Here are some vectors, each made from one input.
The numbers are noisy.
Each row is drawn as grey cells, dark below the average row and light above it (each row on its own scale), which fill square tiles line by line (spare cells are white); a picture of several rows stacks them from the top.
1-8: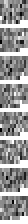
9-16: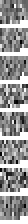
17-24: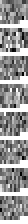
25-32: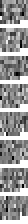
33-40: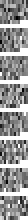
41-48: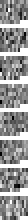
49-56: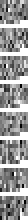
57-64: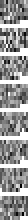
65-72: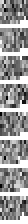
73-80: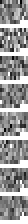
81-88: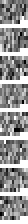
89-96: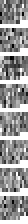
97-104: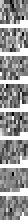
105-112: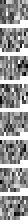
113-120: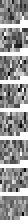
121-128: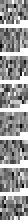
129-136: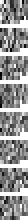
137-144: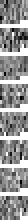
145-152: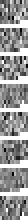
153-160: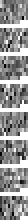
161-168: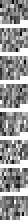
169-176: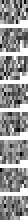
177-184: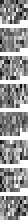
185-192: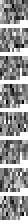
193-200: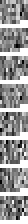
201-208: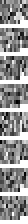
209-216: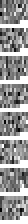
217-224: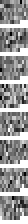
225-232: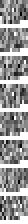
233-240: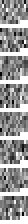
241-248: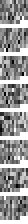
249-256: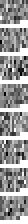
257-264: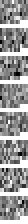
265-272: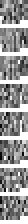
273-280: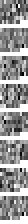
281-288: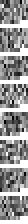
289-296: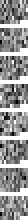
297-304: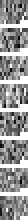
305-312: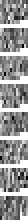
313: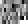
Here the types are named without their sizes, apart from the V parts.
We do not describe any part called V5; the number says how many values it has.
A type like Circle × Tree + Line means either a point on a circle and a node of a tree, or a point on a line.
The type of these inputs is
Bool × Bool × Bool × Bool + (Line + Tree) × List(V5).
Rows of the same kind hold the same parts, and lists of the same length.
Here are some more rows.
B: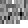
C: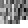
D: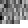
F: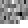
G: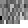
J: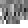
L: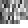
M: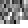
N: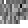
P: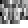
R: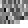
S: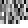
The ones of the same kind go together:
B, J
C, M
D, P, S
F
G, L
N
R

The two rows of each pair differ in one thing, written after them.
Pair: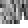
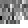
the value of V5 in item 1 of the list
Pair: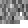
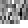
the value of V5 in item 2 of the list
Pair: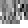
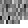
the value of V5 in item 2 of the list
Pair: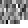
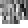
the node of the tree
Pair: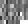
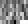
the value of V5 in item 2 of the list
